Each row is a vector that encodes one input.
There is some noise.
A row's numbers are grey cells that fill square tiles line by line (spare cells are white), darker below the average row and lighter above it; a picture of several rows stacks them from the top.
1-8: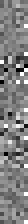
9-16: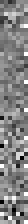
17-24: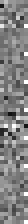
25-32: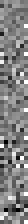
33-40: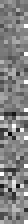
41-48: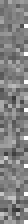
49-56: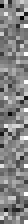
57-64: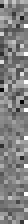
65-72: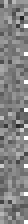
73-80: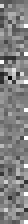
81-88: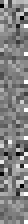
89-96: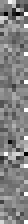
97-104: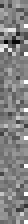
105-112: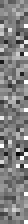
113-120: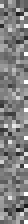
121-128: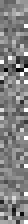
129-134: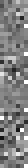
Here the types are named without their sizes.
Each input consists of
a label, together with either a point on a circle and a true/false value, or a fixed value.
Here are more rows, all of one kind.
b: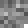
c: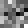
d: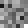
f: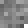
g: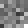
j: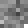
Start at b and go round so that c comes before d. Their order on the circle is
b, c, g, f, d, j.
